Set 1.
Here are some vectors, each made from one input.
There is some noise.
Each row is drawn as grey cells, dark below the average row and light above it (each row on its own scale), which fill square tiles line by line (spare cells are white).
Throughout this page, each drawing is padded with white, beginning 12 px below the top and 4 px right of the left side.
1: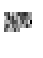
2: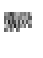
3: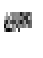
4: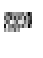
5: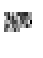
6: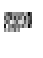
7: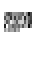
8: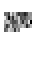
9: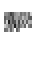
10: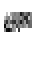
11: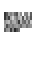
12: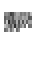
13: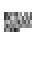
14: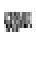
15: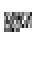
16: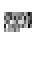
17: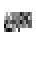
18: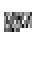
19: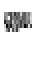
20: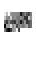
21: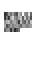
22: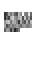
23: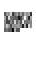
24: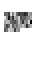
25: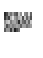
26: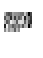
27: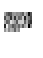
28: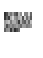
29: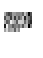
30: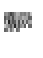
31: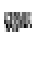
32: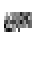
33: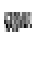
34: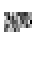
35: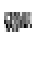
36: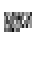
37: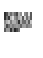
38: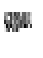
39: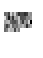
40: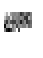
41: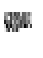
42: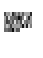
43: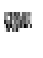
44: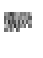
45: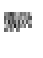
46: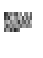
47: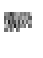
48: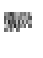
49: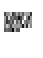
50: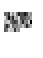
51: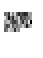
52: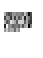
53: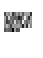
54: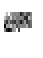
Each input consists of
one of 7 labels.
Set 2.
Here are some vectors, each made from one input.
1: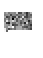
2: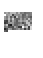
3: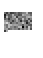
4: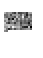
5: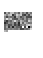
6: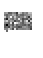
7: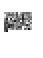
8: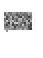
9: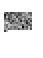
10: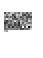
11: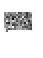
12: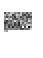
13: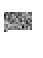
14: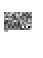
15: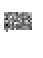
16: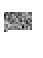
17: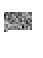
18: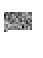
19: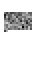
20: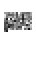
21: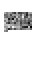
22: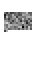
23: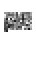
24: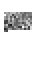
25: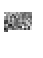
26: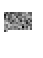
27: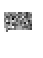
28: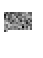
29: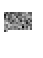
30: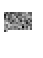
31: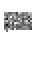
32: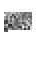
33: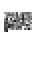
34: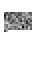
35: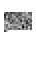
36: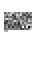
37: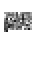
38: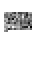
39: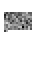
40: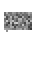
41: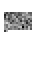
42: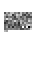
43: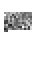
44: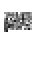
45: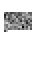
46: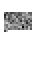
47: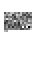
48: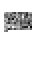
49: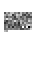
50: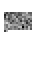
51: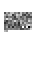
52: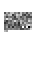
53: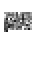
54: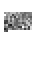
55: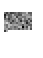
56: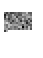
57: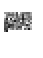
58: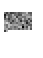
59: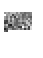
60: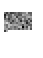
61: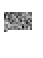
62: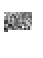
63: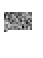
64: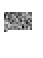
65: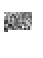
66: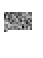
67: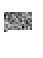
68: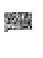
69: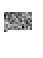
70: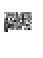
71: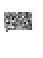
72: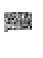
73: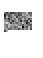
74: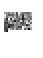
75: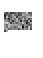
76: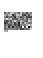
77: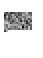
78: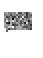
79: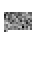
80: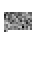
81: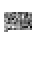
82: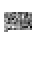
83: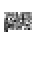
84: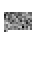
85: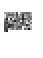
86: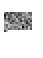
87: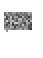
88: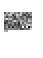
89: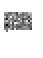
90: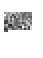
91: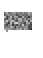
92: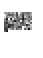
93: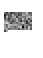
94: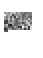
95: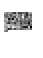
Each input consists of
a point on an 8-point line.
